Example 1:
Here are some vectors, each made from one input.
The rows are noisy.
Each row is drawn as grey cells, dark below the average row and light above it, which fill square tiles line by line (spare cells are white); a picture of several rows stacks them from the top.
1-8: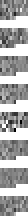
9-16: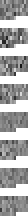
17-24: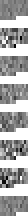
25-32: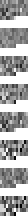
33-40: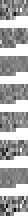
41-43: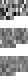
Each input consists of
a point on a 4-point line.
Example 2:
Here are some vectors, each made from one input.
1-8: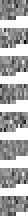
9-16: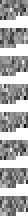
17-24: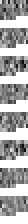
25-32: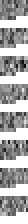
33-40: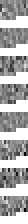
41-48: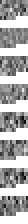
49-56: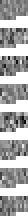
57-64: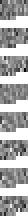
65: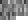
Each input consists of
a node of an 11-node tree.
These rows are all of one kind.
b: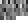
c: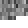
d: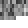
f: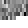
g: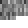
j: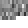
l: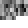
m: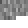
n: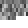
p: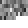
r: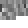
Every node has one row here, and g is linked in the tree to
d and m.
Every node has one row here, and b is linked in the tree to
c.
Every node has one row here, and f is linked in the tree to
j.
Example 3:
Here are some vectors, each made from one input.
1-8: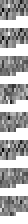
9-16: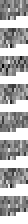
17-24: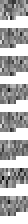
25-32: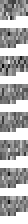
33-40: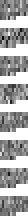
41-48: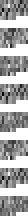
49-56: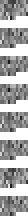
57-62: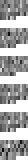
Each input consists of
a point on a 6-point line.
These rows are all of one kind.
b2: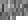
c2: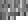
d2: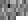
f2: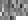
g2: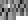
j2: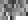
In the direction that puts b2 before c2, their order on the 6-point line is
g2, b2, c2, d2, f2, j2.
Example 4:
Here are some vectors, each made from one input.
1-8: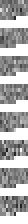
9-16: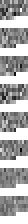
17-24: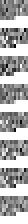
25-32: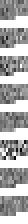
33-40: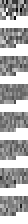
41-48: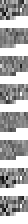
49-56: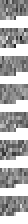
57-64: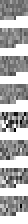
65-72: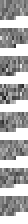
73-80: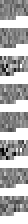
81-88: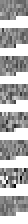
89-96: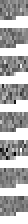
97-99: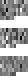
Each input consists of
a point on a 19-point line.
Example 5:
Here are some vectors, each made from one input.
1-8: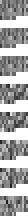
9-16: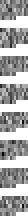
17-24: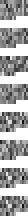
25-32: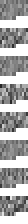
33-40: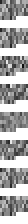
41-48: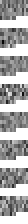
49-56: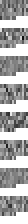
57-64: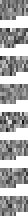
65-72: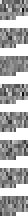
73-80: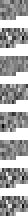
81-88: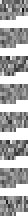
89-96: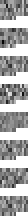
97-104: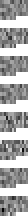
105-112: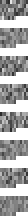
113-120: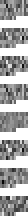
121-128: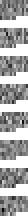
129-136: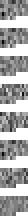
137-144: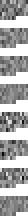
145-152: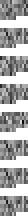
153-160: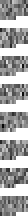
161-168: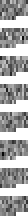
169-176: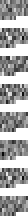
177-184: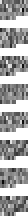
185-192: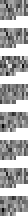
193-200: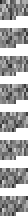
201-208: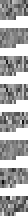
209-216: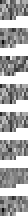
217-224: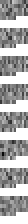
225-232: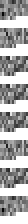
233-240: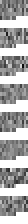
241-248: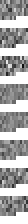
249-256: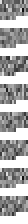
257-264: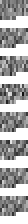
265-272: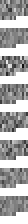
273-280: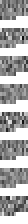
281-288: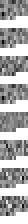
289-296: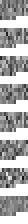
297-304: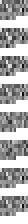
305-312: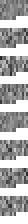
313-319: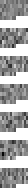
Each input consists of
a node of a 12-node tree.
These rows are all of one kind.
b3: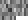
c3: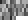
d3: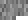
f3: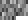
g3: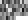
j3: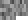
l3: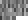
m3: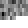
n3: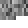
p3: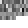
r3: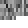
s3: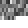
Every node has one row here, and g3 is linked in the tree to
p3.
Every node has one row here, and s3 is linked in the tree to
f3.
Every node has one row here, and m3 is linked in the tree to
j3.
